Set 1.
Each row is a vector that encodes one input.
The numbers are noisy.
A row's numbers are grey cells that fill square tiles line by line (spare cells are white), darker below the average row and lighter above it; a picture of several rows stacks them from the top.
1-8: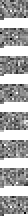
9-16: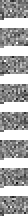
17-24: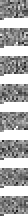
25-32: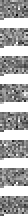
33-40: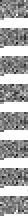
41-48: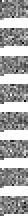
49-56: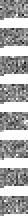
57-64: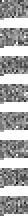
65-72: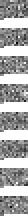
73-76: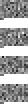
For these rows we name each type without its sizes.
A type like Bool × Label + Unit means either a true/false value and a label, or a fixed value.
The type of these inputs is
Label + Line.
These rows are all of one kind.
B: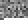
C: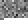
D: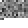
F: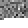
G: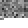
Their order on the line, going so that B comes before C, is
B, F, C, G, D.
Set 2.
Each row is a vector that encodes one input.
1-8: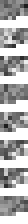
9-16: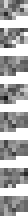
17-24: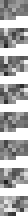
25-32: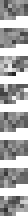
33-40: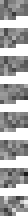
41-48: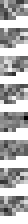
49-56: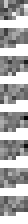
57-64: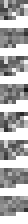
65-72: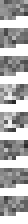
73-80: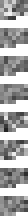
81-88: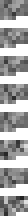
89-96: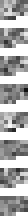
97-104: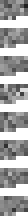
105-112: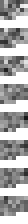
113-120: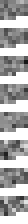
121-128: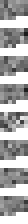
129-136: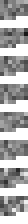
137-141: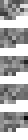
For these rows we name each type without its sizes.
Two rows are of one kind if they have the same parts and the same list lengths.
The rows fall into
3 kinds.
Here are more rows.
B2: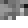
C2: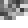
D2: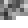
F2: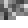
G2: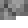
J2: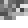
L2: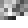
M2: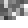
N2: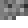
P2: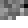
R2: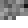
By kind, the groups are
B2, G2, N2, P2, R2
C2, D2, F2, J2, M2
L2

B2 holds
three true/false values.
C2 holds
a point on a circle.
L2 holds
a fixed value.
